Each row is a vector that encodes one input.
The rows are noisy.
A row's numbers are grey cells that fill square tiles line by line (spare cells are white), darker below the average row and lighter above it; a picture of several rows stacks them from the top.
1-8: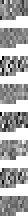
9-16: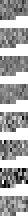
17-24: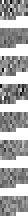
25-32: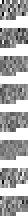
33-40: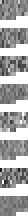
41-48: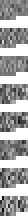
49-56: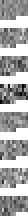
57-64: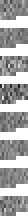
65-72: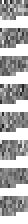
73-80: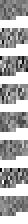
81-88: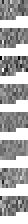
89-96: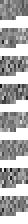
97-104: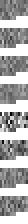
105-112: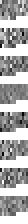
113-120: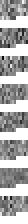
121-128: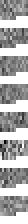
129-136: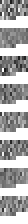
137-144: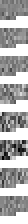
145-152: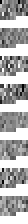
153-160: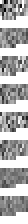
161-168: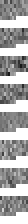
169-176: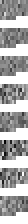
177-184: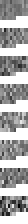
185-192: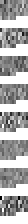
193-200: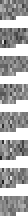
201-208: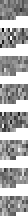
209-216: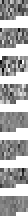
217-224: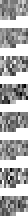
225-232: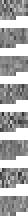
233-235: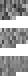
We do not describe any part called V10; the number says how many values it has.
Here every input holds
one of 12 labels and a true/false value, together with either a point on a 9-point line, or a value of V10.
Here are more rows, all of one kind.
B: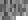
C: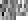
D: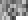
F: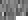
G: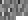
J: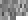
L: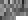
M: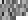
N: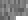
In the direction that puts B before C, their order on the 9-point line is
N, F, G, J, L, B, C, D, M.
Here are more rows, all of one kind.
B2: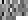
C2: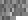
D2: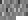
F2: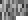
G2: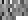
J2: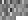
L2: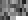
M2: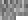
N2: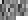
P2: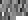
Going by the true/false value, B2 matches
C2, L2, N2 and P2.
